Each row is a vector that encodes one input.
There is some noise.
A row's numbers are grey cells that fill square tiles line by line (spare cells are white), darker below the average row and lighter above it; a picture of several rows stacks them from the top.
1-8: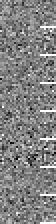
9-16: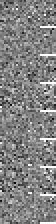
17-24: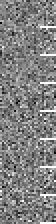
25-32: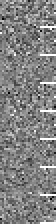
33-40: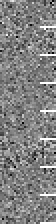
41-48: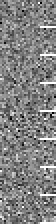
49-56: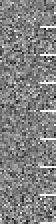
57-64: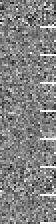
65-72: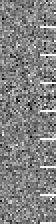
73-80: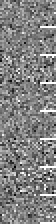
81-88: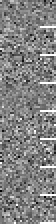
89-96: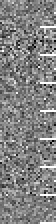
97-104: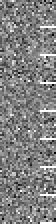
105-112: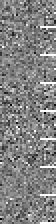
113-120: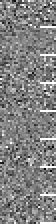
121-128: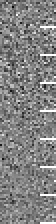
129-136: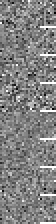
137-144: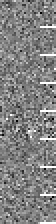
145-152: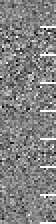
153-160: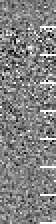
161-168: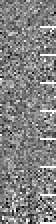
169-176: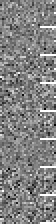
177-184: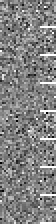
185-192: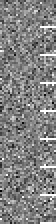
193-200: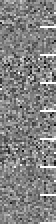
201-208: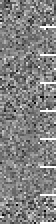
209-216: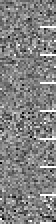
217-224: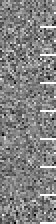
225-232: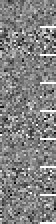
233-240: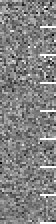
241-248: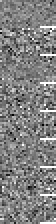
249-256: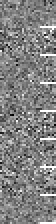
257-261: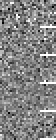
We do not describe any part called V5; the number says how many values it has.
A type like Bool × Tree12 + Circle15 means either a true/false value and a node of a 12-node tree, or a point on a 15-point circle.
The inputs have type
(Bool × Bool × Bool + Line7 × V5) × Line10.
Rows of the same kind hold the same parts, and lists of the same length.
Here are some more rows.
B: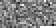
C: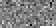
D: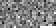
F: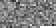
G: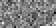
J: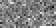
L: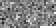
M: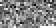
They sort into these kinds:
B, D, F, J, L
C, G, M

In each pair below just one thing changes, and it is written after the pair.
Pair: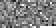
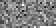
one of the three true/false values
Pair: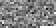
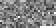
the place on the 10-point line
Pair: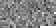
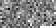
one of the three true/false values
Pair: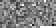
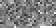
the place on the 10-point line
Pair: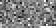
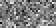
the place on the 10-point line
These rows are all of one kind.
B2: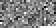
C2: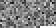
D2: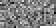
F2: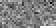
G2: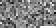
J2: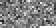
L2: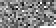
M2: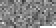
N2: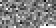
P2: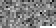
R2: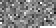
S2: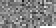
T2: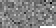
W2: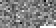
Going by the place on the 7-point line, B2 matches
C2, M2, N2 and S2.
